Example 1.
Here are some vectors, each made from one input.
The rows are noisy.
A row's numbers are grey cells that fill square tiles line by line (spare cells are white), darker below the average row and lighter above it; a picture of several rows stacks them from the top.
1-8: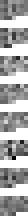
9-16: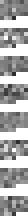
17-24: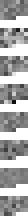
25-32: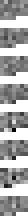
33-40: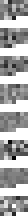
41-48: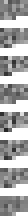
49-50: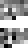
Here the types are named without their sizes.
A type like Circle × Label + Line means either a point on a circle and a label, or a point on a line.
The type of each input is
Line.
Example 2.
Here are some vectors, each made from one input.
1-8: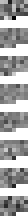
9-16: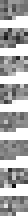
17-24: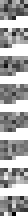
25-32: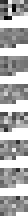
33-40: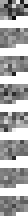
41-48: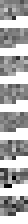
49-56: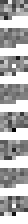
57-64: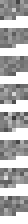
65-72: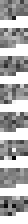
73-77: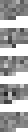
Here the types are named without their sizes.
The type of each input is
Line.
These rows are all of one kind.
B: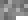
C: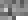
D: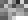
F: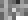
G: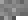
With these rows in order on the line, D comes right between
F and G.
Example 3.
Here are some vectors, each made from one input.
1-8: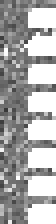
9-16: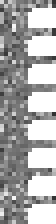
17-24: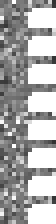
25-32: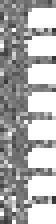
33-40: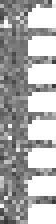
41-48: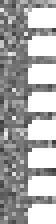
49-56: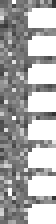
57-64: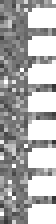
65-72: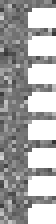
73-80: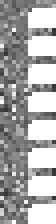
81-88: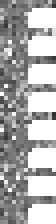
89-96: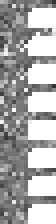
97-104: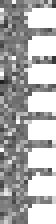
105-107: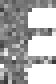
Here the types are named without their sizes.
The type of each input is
Line × Line.
